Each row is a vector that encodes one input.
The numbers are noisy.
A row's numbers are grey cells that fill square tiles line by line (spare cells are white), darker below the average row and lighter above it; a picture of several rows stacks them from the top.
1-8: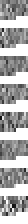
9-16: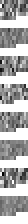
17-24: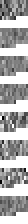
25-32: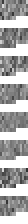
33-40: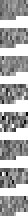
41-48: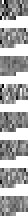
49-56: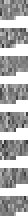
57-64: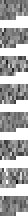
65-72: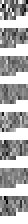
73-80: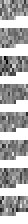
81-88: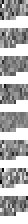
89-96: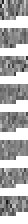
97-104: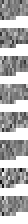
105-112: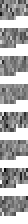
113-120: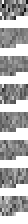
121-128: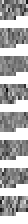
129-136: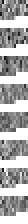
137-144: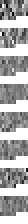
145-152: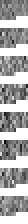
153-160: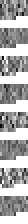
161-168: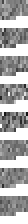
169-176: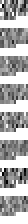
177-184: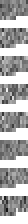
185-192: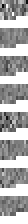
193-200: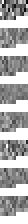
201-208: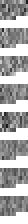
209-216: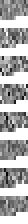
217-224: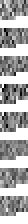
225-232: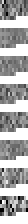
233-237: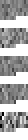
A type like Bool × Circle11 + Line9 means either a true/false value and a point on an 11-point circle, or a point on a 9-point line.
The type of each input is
Bool × (Circle16 + Unit).
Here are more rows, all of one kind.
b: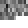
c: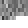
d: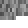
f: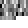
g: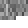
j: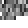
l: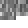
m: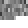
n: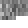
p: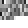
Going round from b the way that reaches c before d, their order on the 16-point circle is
b, n, p, j, f, g, l, c, d, m.
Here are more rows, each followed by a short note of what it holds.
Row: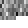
a true/false value
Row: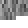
a true/false value
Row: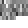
a true/false value
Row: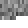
a true/false value
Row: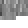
a point on a 16-point circle and a true/false value
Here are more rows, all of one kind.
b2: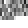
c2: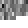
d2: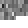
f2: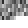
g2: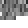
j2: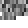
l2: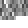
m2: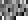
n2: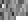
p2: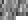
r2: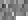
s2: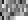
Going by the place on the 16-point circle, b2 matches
f2 and l2.
